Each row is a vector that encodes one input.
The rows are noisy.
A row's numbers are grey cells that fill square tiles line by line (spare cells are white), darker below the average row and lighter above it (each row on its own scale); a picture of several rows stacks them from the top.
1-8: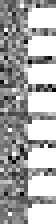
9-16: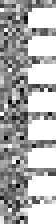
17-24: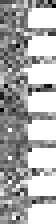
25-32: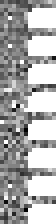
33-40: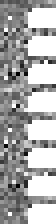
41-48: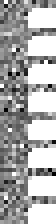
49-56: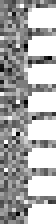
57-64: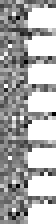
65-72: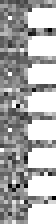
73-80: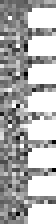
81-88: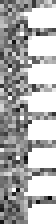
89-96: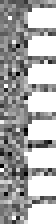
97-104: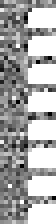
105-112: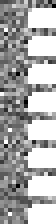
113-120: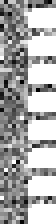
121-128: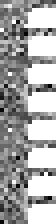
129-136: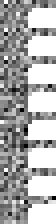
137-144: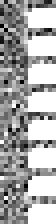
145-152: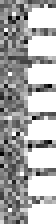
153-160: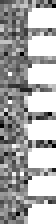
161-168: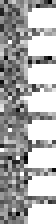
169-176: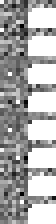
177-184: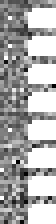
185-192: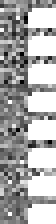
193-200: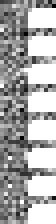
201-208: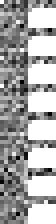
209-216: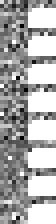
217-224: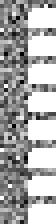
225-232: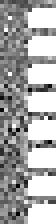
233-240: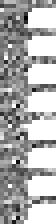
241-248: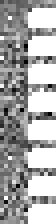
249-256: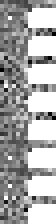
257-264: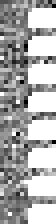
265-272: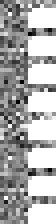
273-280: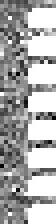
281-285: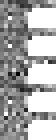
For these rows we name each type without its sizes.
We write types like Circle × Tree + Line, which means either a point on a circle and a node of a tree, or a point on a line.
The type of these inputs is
Label.
